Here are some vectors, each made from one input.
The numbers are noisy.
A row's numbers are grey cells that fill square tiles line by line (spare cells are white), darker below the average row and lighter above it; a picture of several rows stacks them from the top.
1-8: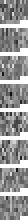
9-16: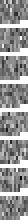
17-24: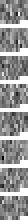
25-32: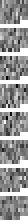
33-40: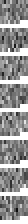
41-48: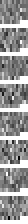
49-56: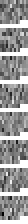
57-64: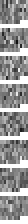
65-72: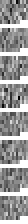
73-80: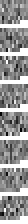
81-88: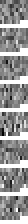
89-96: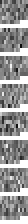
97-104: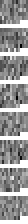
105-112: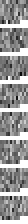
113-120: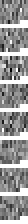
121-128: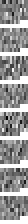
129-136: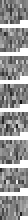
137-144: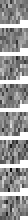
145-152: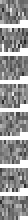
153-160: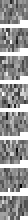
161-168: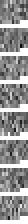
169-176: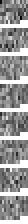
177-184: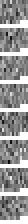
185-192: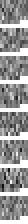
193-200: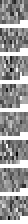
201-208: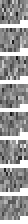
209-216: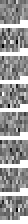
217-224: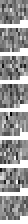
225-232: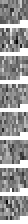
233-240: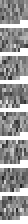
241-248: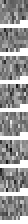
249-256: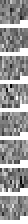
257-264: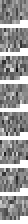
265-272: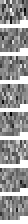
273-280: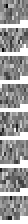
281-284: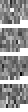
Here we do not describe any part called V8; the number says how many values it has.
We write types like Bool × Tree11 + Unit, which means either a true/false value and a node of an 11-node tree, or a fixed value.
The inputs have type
Bool × (Line6 + Line7) × Line11 × V8.
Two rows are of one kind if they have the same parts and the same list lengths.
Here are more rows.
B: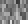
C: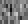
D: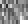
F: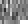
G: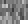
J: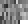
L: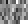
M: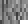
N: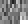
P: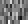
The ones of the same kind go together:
B, C, D, G, P
F, J, L, M, N

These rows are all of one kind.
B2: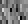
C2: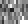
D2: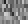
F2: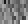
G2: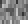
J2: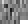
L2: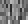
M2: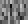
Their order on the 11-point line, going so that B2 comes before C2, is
G2, M2, B2, C2, J2, D2, F2, L2.
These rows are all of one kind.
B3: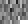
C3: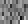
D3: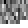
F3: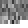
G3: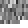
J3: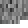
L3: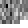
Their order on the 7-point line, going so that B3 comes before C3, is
L3, G3, B3, J3, F3, C3, D3.
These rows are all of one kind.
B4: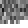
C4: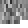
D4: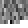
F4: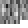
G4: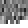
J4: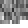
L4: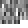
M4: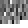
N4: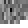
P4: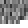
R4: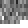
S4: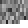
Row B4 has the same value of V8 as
J4 and R4.
